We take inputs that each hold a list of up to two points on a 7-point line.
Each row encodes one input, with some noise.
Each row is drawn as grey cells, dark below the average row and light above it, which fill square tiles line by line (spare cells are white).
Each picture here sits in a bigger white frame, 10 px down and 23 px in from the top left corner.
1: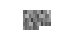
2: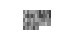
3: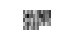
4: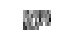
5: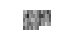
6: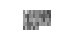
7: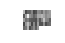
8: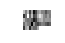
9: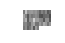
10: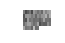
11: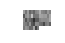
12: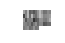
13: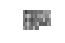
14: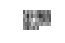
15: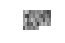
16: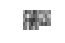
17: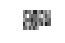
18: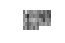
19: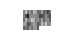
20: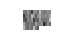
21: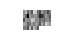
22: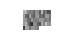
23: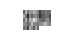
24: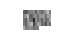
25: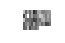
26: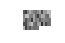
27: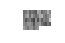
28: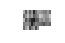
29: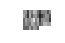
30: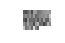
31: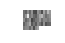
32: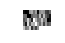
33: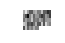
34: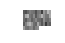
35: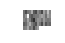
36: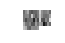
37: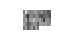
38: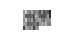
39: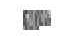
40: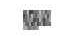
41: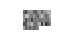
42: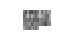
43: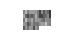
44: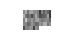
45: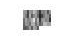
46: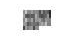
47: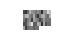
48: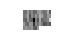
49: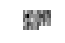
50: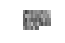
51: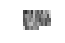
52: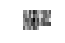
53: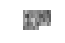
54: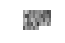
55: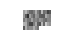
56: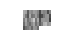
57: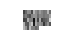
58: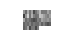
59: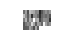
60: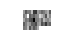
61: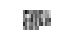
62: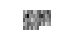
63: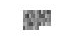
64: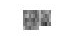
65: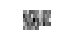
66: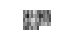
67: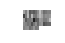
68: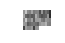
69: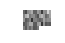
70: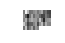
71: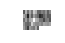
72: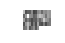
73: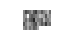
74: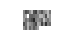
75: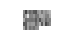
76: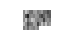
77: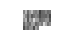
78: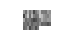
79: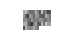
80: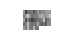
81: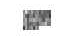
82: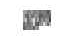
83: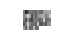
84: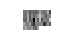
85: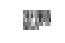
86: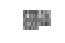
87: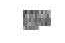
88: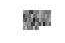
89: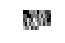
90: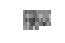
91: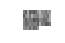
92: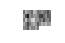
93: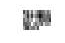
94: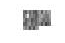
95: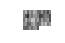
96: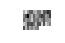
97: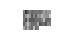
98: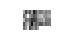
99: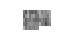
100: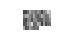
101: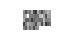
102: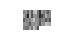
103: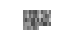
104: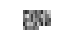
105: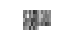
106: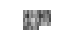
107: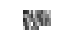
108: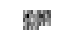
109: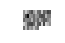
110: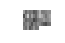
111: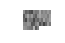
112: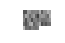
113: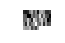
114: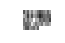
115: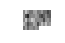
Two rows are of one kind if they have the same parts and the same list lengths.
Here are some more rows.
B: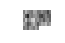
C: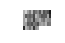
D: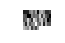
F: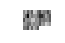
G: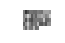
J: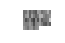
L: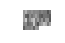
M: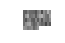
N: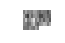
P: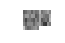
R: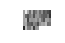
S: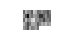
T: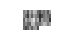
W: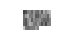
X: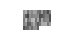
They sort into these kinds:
B, C, F, L, N, R, S, T, X
D
G, J, M, P, W

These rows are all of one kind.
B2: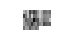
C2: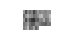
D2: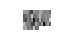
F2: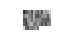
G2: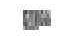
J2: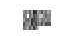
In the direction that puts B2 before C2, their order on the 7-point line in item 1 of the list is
J2, F2, G2, B2, D2, C2.
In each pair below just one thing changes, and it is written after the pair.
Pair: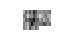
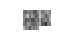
the place on the 7-point line in item 1 of the list
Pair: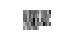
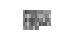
the place on the 7-point line in item 1 of the list
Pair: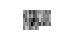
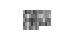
the place on the 7-point line in item 2 of the list
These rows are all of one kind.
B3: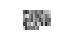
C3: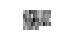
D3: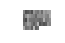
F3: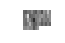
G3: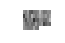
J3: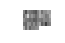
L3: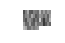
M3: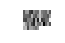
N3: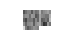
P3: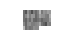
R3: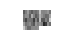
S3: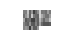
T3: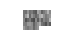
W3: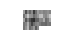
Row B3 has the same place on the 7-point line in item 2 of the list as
C3, G3 and T3.
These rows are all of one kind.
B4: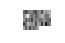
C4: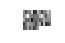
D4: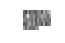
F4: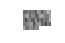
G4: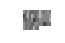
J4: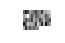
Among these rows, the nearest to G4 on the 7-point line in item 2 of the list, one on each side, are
F4 and J4.
